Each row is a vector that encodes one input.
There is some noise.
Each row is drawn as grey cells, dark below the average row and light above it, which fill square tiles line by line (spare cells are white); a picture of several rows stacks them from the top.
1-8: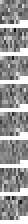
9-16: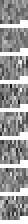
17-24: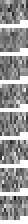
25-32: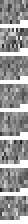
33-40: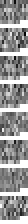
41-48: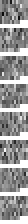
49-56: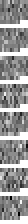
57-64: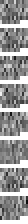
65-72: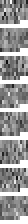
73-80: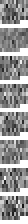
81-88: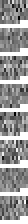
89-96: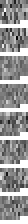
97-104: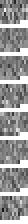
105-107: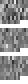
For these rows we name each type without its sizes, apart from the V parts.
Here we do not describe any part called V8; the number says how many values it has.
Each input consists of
either a label and a value of V8, or a point on a line.
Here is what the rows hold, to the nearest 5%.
About 65% of them hold a label and a value of V8. The rest hold a point on a line.
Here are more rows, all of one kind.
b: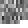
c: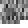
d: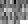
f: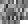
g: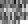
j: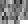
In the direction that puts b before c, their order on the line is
g, d, j, b, f, c.
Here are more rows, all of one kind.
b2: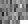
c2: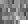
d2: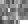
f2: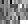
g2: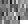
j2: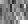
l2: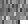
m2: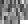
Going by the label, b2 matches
f2 and g2.
